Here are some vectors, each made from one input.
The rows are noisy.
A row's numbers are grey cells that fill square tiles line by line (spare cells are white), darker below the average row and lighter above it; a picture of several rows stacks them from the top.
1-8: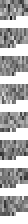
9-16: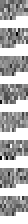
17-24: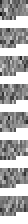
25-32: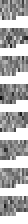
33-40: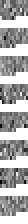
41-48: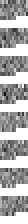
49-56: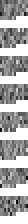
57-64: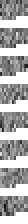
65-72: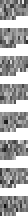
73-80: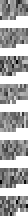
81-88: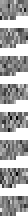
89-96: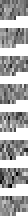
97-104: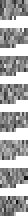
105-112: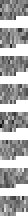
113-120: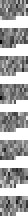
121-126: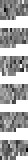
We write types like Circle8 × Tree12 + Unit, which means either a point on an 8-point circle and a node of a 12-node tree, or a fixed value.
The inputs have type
Label4 × (Label12 + Line6).
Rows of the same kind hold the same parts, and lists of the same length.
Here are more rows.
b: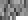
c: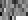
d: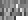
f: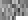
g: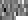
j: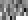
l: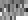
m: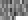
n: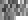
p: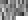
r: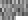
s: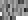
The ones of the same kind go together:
b, d, f, g, m, p, r, s
c, j, l, n

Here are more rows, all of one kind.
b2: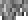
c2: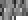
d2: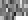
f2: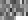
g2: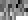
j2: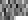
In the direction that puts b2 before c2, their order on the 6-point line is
b2, c2, f2, d2, j2, g2.
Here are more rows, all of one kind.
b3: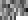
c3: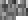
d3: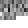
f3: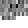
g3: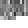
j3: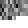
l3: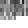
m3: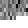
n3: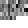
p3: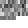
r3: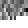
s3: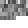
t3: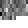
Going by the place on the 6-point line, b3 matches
c3, p3 and s3.
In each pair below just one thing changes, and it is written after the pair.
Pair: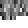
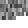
the label
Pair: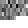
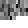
the label
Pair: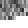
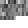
the place on the 6-point line
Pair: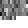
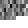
the label
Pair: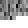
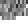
the label
